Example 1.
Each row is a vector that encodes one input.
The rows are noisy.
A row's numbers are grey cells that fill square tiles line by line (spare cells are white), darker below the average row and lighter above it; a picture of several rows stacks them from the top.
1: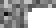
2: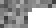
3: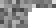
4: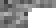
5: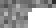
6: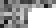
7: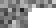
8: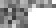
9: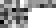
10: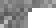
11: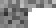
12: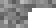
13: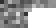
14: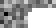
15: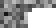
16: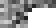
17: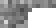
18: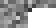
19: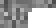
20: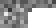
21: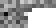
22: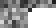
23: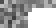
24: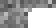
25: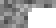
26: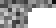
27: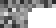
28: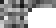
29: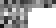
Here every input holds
a point on a 4-point line.
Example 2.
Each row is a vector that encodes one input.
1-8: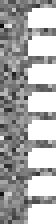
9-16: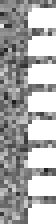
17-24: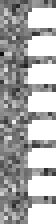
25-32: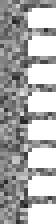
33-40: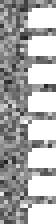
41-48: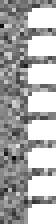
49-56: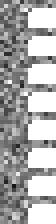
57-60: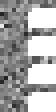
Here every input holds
four true/false values.
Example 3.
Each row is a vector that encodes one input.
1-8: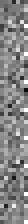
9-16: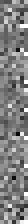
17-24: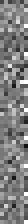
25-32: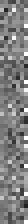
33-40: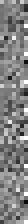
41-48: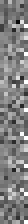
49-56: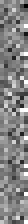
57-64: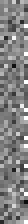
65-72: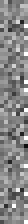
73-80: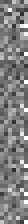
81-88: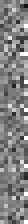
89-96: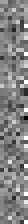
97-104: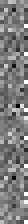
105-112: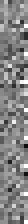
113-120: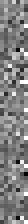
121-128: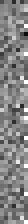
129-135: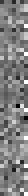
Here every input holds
either a fixed value, or four true/false values.
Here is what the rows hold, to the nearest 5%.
About 5% of them hold a fixed value. The rest hold four true/false values.
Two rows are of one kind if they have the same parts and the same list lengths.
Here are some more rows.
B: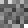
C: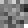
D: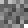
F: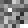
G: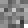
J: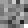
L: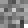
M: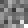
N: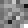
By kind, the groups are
B, C, D, G, J, L, M, N
F

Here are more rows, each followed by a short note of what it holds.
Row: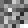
a fixed value
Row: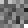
four true/false values
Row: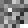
a fixed value
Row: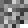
a fixed value
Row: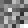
a fixed value
